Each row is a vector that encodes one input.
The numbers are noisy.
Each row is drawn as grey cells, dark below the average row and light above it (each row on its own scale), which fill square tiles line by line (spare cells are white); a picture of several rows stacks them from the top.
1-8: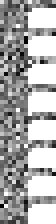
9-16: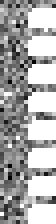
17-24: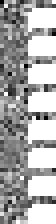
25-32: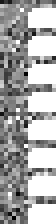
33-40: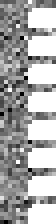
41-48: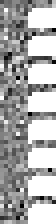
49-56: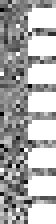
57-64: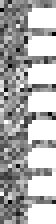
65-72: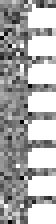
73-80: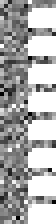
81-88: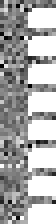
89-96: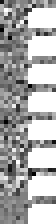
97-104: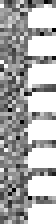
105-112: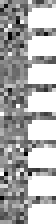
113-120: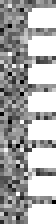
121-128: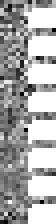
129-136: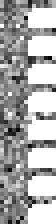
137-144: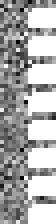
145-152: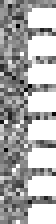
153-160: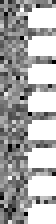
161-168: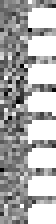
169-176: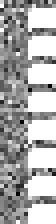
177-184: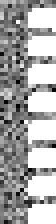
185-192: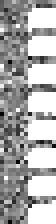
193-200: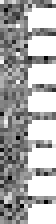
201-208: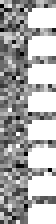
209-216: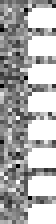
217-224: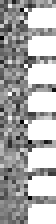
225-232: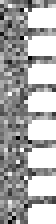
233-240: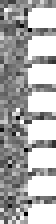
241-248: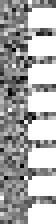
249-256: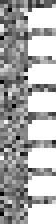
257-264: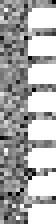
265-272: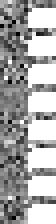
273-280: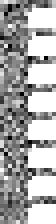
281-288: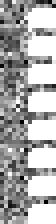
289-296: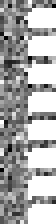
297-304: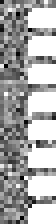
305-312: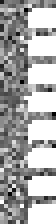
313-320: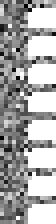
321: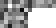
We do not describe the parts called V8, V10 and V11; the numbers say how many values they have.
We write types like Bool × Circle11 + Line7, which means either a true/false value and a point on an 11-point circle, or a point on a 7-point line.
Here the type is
(Bool × Bool × Bool × Bool + V10) × (Line7 + Tree7) + V8 × V11.
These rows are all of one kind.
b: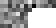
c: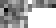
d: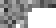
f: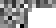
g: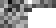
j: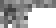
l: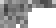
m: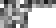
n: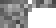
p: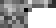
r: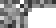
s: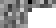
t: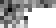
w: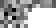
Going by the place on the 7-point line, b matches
c, d and p.
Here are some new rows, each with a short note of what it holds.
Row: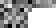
a value of V8 and a value of V11
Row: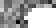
a node of a 7-node tree and four true/false values
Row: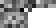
a value of V8 and a value of V11
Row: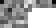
a point on a 7-point line and four true/false values
